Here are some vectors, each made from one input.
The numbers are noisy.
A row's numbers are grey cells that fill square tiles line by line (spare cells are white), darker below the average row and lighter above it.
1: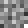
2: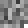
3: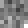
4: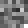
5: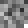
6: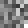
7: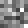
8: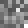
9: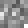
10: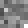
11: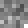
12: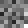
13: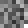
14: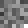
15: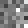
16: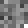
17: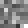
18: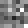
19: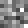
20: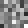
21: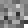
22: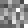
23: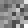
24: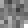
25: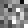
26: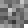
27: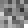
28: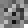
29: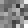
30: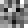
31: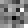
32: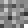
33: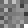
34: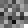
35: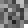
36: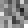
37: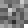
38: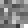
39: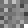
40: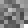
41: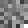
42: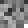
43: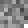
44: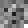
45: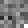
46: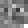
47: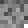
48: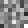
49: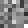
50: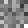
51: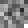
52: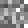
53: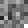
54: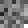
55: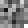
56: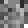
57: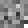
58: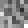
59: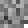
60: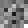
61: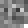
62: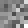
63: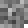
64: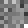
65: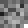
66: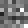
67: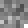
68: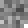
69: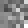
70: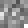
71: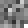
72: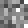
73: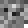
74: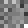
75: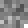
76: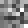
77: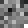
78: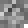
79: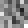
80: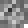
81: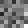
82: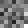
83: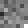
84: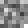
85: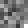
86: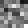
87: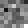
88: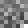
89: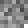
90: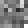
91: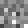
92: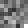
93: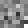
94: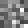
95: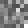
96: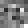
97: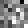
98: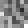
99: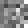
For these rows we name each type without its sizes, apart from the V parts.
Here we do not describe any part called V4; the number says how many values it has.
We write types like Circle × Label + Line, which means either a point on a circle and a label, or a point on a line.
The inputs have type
(Line + V4) × Tree.
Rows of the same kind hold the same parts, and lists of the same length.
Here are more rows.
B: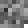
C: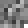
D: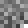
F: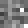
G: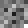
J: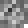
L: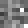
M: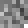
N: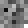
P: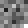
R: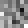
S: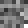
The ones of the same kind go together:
B, C, D, F, G, L, N, P, S
J, M, R

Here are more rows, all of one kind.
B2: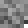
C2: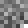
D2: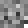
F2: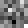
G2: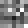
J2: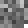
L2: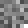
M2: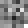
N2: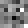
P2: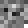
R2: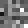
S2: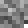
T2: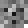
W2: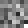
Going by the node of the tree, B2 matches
C2, L2, S2 and W2.
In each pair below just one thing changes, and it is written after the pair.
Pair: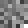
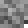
the place on the line
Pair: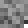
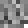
the place on the line
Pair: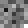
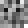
the place on the line
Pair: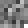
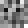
the node of the tree
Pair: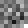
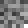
the place on the line
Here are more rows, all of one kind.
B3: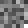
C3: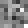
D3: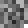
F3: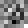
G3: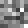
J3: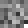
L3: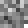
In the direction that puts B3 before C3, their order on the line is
L3, J3, D3, B3, F3, G3, C3.
